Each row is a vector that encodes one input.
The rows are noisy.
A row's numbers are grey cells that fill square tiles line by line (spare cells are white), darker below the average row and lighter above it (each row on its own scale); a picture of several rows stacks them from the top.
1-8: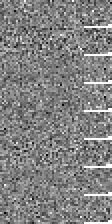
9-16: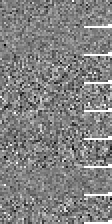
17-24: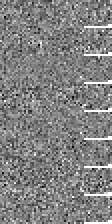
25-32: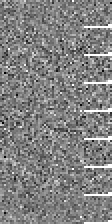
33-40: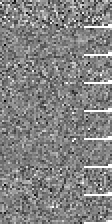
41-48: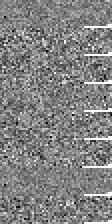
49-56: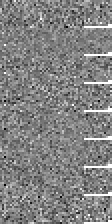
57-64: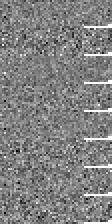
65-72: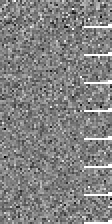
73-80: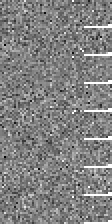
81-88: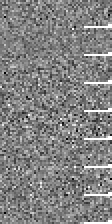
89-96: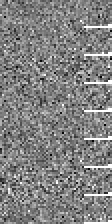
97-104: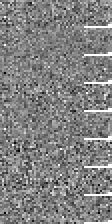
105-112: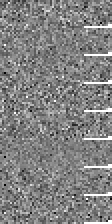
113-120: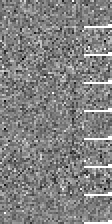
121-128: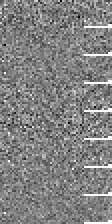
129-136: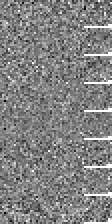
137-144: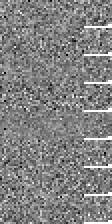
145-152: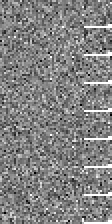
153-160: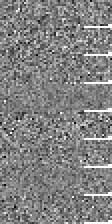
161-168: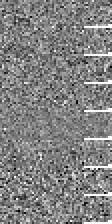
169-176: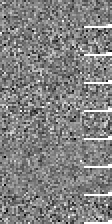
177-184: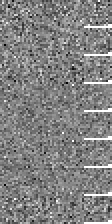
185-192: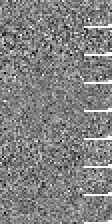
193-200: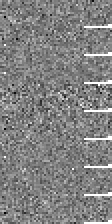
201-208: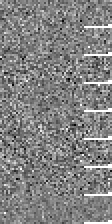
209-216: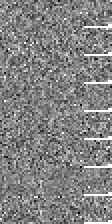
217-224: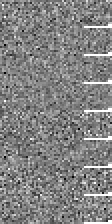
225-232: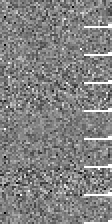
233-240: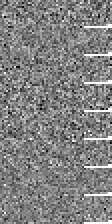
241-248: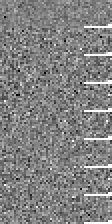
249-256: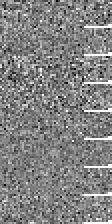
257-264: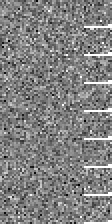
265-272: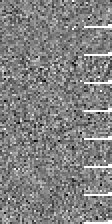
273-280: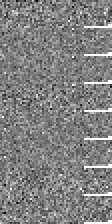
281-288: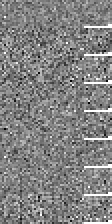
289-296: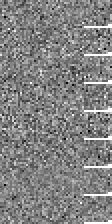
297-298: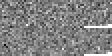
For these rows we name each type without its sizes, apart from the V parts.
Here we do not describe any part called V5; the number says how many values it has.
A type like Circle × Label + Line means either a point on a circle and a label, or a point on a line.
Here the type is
Circle × (Tree + V5) + Line.
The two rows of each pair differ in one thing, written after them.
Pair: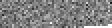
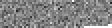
the place on the circle
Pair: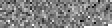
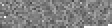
the value of V5
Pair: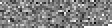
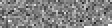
the place on the circle
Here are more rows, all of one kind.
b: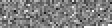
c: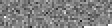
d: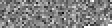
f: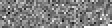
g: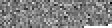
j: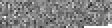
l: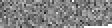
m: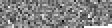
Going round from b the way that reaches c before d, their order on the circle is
b, c, d, g, f, l, m, j.
